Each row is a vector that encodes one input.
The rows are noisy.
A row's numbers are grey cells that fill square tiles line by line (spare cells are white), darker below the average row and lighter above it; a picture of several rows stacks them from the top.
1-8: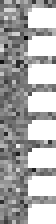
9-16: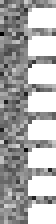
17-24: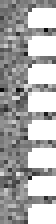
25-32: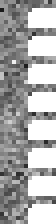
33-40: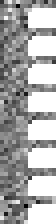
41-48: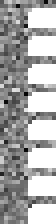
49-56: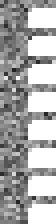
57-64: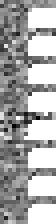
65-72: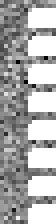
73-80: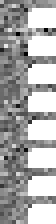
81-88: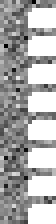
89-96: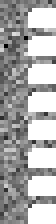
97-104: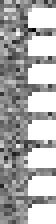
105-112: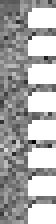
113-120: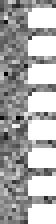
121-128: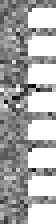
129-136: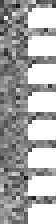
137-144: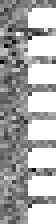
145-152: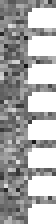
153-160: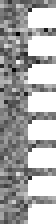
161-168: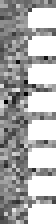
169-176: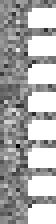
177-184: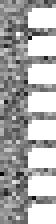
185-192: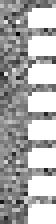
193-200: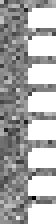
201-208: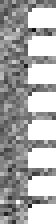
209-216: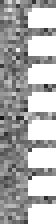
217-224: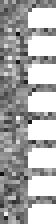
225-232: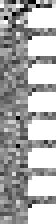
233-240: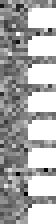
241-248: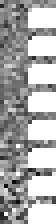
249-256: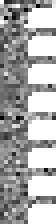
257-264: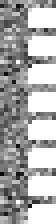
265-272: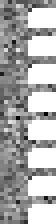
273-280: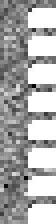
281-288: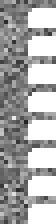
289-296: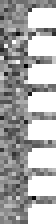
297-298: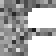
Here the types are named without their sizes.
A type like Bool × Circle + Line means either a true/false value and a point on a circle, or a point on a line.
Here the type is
Bool × Bool × Bool + Line + Tree × Tree.
